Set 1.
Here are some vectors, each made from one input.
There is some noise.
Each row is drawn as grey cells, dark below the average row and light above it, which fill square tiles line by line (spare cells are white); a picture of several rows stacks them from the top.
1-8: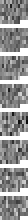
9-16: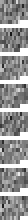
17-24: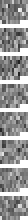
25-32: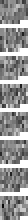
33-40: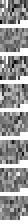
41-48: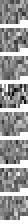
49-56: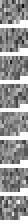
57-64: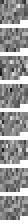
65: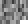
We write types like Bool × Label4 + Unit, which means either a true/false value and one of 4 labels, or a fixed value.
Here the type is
List2(Line7).
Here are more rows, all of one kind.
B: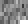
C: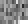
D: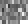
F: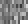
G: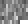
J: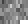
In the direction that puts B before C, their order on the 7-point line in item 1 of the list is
D, F, G, J, B, C.
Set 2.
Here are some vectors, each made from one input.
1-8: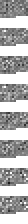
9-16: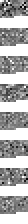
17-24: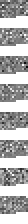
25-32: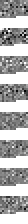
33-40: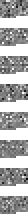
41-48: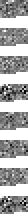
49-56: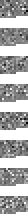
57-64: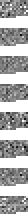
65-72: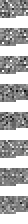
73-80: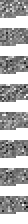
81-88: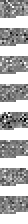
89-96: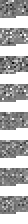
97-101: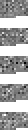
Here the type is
Bool × Circle6 + Unit.
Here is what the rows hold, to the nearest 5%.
About 95% of them hold a point on a 6-point circle and a true/false value. The rest hold a fixed value.
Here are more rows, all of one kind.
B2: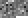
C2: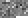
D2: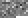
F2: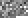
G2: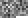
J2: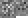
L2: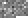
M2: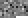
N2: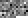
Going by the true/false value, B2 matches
L2, M2 and N2.
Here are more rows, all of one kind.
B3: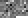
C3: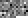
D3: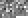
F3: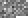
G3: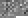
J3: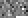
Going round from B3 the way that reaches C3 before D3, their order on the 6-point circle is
B3, C3, J3, D3, F3, G3.
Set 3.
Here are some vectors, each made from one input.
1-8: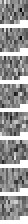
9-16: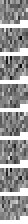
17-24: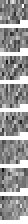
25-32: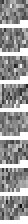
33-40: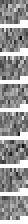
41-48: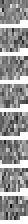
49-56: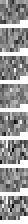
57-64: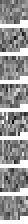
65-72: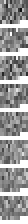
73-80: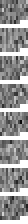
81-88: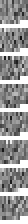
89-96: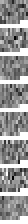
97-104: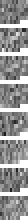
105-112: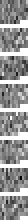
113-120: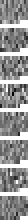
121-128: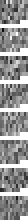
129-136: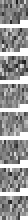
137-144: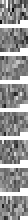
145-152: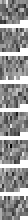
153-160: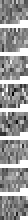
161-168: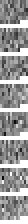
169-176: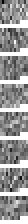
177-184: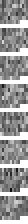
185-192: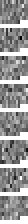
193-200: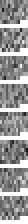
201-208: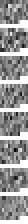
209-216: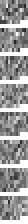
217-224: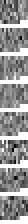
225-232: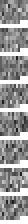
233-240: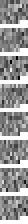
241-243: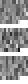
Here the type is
List2(Line15).
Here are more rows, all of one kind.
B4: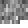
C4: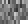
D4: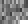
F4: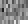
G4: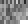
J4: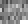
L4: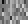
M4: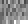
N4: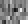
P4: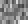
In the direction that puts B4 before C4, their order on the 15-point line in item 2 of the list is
G4, M4, N4, F4, J4, P4, B4, C4, L4, D4.
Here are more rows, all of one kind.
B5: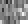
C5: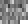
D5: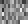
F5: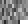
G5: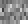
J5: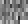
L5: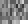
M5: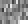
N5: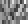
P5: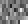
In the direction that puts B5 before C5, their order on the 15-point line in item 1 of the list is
L5, M5, G5, D5, B5, C5, J5, N5, F5, P5.
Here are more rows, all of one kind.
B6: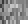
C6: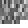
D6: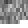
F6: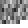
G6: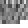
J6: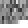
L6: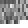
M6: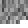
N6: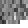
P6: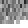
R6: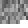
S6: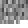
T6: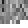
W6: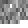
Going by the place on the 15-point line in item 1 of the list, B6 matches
D6, T6 and W6.
